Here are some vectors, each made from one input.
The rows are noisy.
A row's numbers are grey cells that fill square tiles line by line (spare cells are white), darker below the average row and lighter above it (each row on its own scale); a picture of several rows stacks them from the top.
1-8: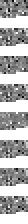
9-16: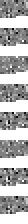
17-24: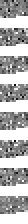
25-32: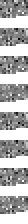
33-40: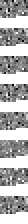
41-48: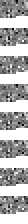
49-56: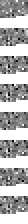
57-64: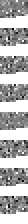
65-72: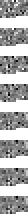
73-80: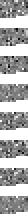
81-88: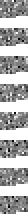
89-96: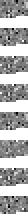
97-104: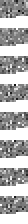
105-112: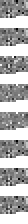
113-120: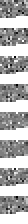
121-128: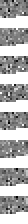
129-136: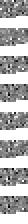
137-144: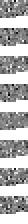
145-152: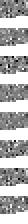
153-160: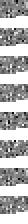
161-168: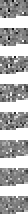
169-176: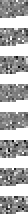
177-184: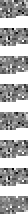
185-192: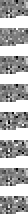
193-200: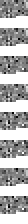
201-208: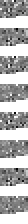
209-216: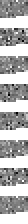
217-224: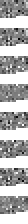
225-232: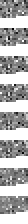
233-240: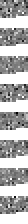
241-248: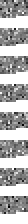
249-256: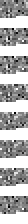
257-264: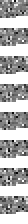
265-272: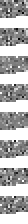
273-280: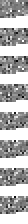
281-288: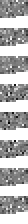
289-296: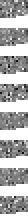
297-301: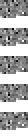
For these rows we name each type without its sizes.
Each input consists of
a point on a line.
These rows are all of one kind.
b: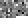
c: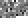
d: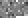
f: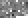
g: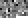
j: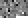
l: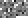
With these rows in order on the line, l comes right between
b and c.
